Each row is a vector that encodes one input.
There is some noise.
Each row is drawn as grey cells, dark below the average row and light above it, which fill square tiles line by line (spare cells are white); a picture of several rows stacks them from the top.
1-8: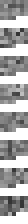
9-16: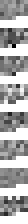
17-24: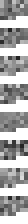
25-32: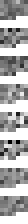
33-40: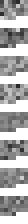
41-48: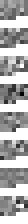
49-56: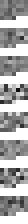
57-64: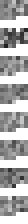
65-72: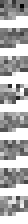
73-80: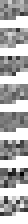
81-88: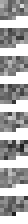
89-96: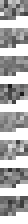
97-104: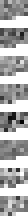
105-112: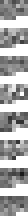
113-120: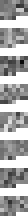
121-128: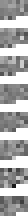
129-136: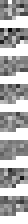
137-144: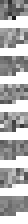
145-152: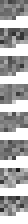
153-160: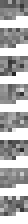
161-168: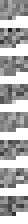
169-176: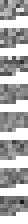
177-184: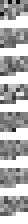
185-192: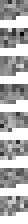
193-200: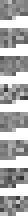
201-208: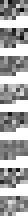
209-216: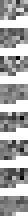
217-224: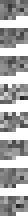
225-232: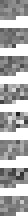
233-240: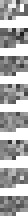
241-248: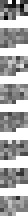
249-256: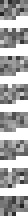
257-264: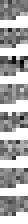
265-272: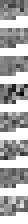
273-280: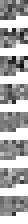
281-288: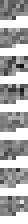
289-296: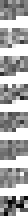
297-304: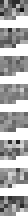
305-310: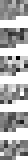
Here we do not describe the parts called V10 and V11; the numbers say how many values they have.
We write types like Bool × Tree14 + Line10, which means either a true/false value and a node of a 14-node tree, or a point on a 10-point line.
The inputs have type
Label5 × ((Line3 × Line4 + Line7) × V11 + V10).
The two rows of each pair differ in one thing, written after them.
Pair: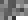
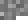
the label
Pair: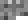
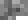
the label
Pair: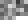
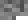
the place on the 7-point line
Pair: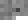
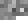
the place on the 7-point line
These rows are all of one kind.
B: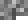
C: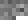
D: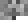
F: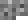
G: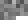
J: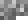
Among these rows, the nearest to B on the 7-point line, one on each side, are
C and D.
